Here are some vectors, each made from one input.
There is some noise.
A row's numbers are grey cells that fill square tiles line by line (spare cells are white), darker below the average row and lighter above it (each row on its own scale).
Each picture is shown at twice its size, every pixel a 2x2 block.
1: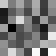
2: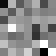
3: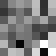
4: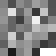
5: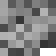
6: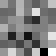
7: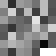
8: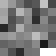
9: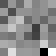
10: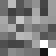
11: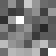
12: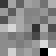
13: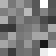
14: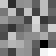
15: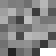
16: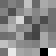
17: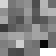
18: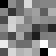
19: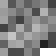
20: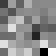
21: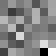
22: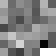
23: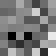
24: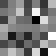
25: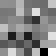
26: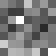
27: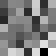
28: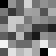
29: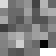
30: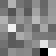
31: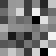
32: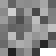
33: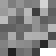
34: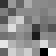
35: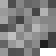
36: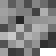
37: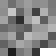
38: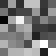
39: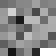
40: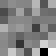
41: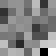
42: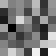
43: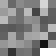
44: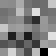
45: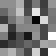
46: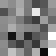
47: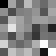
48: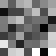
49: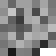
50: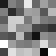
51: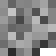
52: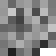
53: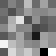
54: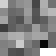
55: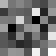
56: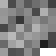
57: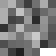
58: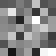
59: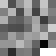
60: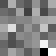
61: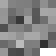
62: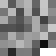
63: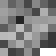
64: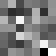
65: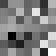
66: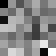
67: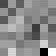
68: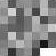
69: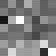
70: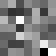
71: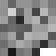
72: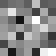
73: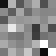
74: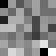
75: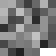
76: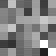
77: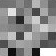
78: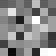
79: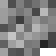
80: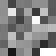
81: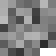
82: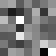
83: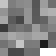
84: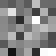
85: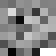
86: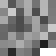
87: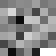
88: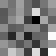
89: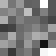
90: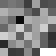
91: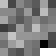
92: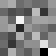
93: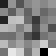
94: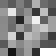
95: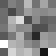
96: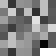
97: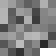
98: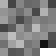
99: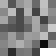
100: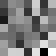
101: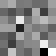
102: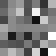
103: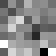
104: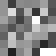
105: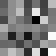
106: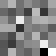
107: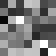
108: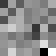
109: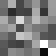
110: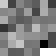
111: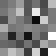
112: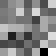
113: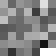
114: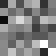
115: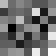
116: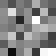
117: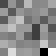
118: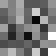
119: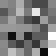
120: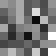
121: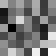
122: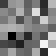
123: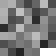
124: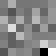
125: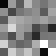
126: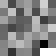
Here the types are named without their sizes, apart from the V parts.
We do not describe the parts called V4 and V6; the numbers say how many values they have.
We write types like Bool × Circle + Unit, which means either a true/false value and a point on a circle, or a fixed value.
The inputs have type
Bool × Line + V4 × V6.
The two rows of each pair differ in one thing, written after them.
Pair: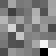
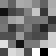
the value of V4
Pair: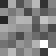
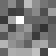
the value of V6
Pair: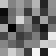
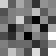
the value of V4
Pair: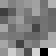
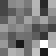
the value of V6
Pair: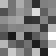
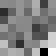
the value of V4
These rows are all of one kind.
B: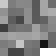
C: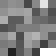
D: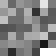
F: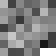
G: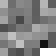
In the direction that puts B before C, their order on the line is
F, G, B, D, C.
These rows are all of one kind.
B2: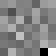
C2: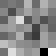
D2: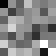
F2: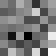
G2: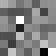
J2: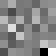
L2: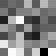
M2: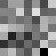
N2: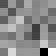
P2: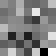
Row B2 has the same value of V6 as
C2, M2, N2 and P2.
